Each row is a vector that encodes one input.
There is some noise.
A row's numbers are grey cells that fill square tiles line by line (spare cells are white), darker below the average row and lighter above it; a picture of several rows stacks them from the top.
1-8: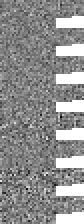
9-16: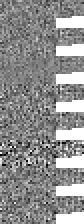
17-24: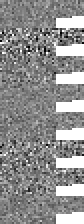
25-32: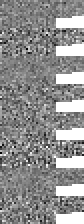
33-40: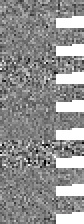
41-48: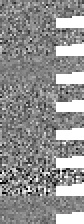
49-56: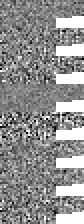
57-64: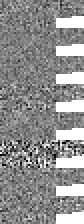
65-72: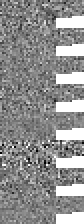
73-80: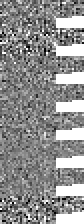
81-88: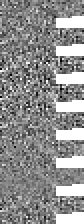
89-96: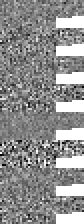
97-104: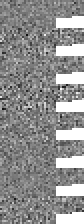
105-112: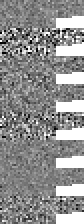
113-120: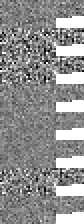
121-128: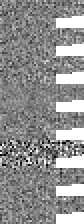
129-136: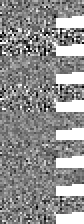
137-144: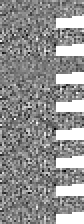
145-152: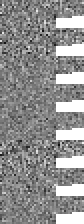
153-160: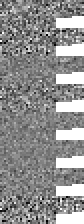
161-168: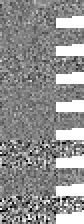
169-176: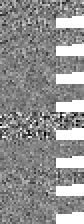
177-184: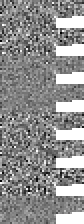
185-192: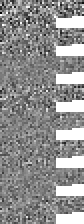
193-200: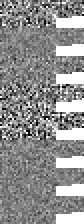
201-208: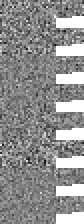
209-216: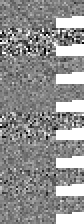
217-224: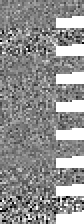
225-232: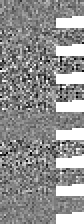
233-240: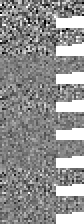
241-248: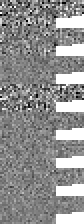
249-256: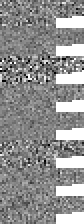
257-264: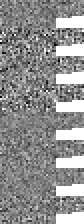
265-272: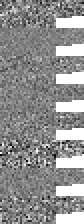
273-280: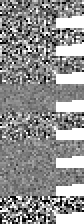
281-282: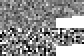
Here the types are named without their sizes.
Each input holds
a point on a line, together with either a point on a circle and a true/false value, or a point on a line.
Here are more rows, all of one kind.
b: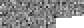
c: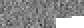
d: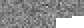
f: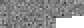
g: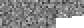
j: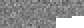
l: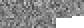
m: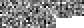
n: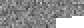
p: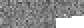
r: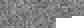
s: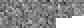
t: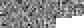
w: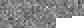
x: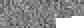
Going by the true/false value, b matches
c, f, l and x.
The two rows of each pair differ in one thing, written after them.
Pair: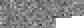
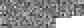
the true/false value
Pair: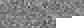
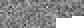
the true/false value
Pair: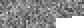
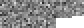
the place on the circle
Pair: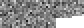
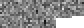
the true/false value
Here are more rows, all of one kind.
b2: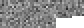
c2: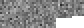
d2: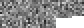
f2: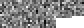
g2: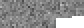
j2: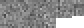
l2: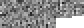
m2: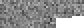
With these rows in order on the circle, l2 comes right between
f2 and j2.
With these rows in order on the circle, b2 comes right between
c2 and m2.
